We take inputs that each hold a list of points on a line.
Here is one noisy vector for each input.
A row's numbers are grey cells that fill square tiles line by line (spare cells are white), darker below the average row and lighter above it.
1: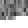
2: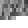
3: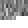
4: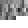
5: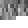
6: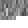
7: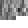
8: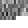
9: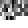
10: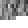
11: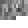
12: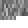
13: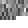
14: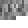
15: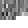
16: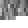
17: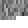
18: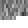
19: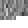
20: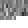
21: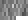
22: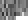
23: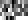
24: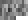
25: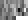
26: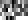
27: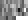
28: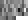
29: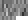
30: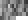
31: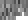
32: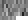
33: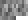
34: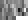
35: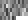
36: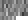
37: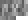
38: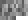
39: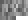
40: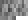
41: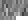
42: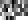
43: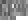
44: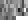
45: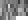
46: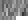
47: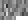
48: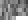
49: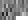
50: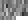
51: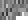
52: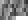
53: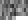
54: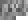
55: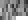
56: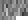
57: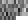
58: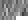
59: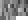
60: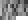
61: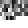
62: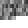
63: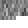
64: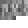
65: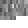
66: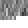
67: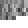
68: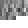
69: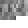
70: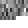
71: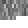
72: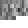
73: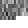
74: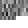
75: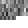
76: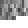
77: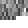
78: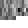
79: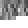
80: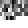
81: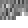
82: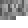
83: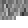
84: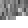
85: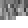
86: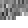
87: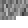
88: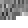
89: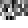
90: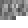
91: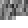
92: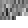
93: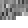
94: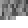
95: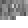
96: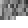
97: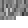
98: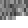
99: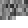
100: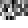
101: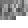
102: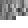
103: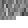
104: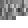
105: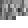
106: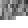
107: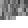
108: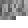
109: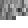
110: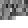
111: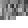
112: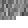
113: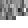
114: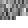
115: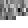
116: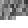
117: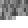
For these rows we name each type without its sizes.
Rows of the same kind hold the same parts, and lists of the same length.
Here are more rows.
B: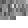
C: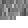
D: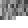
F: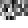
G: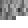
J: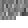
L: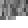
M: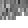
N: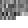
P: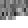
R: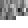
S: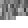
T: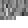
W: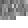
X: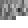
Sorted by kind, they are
B, C, G, J, R, T, W, X
D, L, M, N, P, S
F

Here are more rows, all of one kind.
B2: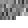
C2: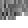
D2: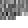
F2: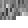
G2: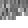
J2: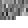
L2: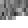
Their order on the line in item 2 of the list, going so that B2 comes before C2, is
G2, F2, B2, J2, L2, C2, D2.
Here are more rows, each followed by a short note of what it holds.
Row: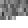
a list of two items
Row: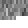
a list of one item
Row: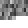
a list of two items
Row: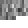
a list of one item
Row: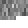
a list of one item
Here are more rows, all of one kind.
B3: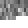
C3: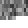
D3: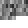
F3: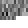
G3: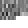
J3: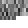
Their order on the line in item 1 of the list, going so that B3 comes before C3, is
J3, F3, G3, B3, C3, D3.
